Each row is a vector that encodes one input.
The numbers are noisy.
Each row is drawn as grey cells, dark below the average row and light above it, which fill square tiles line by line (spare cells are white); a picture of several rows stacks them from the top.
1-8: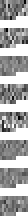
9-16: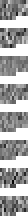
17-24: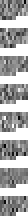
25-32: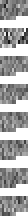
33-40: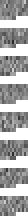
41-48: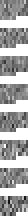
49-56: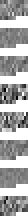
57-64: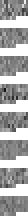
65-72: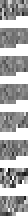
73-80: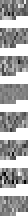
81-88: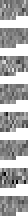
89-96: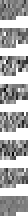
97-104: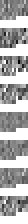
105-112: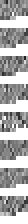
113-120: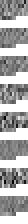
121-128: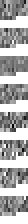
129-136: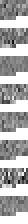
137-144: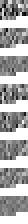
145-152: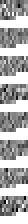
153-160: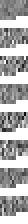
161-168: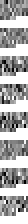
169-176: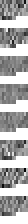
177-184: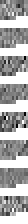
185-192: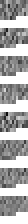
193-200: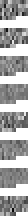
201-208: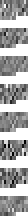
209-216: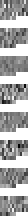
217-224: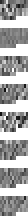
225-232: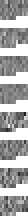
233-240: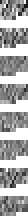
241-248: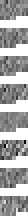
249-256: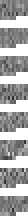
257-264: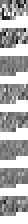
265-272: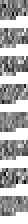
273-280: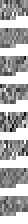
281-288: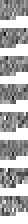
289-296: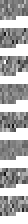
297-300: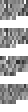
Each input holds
either a point on an 8-point circle, one of 11 labels and one of 12 labels, or a point on a 7-point line.
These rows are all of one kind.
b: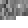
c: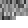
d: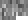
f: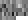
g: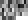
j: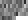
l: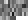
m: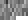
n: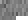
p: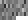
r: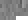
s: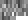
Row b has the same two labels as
c and n.
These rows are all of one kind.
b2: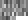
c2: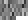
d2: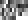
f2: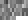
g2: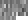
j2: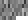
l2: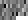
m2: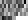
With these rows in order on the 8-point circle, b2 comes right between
j2 and m2.
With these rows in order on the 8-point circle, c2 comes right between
g2 and j2.
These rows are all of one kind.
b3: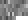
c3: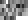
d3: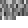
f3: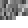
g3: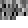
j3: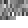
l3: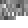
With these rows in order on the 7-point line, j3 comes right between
b3 and l3.
